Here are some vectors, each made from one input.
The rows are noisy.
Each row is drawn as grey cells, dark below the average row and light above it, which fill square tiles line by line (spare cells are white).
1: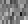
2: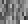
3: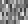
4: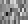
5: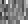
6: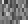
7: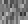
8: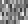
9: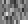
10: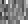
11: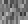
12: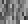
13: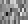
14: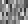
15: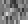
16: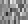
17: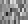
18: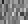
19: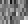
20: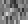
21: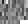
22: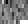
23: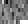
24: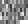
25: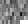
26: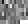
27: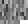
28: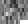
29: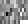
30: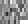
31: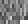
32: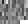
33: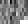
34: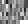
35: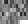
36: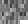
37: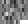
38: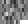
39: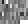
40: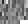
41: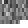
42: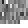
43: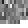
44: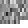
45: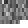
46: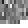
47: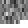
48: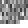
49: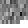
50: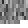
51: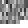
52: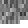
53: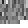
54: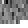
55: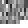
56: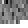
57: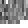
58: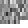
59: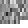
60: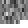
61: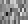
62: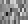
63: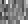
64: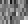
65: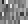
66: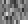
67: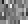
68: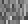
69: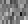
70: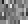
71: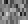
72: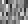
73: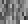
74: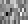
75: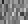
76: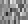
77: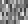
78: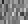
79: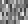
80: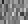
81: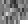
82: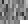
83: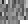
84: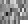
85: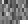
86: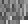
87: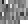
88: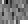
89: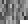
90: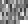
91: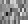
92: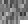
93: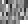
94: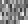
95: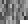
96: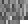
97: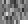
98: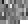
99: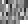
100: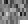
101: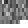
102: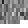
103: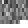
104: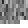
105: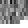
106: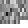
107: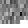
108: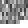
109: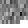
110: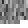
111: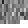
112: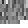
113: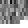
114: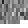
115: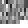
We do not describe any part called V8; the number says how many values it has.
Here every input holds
a true/false value, together with either a point on a 4-point line, or a value of V8.
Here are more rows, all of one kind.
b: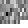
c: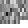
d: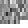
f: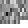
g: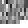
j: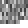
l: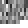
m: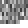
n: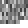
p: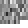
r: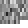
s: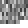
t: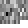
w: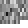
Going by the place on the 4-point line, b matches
g, l and t.
